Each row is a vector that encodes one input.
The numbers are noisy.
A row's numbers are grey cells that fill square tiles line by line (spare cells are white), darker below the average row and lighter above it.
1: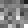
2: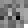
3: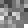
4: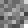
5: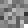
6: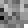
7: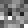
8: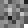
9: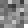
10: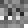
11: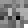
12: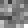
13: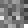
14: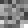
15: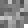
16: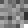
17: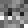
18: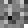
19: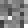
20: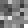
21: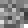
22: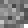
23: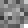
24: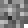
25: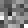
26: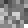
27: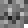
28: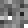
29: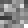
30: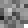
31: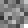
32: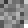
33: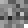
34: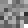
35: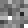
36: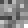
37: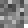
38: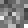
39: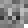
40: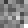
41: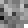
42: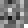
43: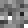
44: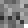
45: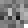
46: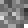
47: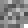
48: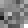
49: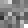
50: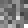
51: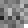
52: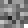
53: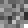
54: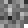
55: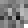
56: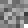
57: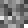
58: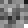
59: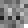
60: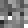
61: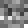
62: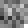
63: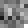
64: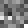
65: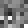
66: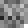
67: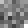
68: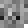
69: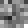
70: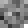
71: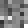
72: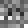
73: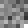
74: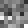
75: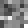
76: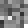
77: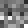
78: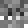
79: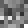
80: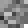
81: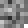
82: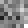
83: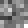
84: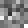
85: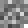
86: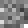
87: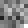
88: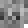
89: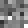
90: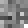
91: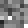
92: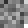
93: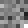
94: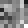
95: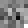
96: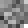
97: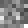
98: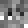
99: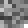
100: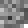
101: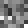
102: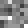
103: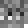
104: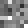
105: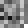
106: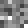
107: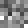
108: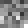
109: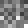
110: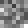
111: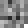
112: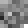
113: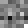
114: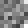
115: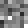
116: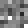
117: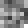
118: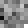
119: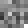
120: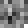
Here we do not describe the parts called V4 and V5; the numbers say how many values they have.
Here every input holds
a point on a 6-point line, together with either a true/false value and a value of V4, or a value of V5.
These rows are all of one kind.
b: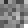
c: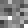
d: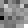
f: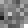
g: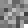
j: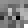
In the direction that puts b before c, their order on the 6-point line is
d, j, f, g, b, c.
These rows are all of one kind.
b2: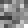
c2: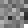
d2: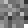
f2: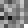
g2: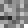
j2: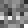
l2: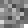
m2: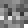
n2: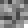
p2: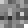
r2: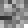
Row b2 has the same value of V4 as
j2 and n2.
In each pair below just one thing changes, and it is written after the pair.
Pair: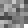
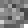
the place on the 6-point line
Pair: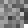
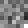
the value of V4
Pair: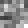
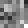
the true/false value
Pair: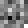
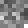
the place on the 6-point line
